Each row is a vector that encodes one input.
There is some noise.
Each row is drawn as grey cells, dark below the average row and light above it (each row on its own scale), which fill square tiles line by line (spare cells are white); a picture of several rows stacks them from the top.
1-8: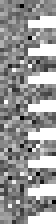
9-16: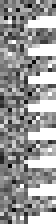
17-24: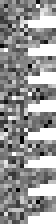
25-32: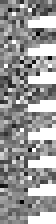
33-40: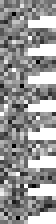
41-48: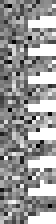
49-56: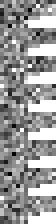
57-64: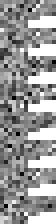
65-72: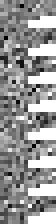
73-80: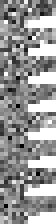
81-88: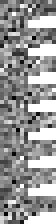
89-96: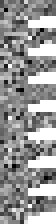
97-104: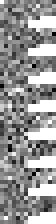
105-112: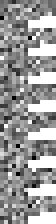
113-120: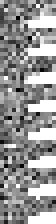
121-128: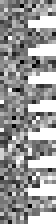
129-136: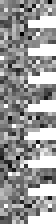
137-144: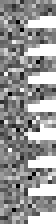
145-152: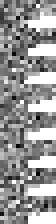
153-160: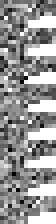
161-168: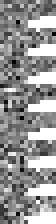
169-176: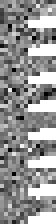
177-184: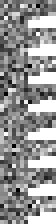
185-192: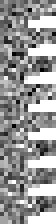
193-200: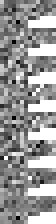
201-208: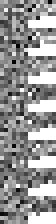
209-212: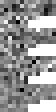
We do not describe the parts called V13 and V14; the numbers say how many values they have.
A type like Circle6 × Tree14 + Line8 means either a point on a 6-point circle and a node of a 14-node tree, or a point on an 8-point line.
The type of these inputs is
Bool × V14 + (Tree11 + Unit) × V13.
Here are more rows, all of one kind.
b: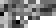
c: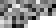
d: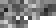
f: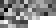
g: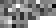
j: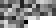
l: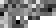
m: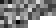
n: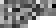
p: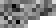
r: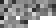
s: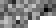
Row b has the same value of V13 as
c and l.
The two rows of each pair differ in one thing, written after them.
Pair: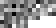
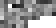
the true/false value
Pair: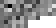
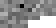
the value of V14
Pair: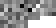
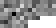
the value of V14
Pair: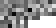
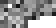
the true/false value
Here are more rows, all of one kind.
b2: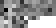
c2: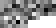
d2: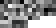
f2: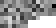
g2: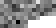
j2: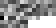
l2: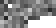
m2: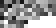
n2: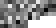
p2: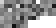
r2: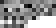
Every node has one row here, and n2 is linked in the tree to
c2 and d2.
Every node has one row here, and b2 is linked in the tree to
l2 and r2.
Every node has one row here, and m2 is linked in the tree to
d2 and j2.
